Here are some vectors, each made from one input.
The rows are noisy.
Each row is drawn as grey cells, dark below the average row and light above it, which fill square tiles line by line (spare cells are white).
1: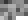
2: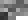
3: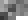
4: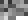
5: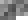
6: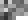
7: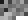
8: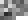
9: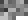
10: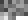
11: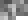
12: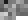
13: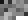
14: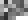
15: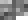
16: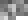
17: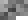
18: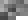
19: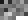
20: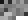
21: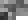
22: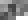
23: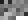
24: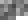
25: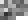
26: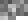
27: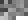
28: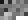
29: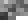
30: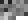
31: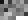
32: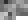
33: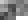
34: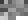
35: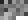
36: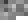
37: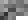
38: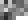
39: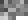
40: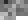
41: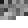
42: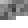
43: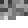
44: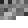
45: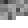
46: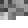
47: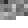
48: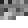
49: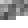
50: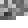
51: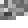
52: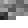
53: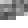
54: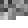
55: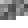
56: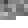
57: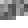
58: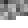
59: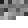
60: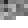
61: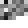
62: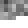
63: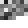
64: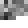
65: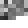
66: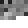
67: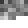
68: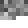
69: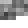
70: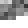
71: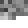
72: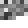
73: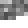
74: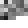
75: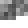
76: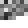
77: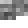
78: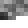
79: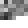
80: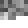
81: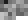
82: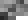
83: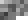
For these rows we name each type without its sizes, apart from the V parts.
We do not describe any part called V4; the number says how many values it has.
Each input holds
a true/false value, together with either a point on a line, or a value of V4.
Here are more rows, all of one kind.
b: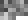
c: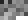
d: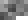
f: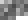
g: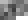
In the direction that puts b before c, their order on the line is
b, f, g, d, c.
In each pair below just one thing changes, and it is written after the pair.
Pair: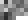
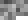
the true/false value
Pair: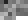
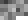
the value of V4
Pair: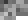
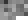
the value of V4
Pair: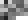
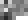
the value of V4
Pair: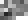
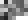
the value of V4
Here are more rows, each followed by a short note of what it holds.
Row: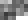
a point on a line and a true/false value
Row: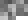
a true/false value and a value of V4
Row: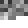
a point on a line and a true/false value
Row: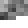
a point on a line and a true/false value
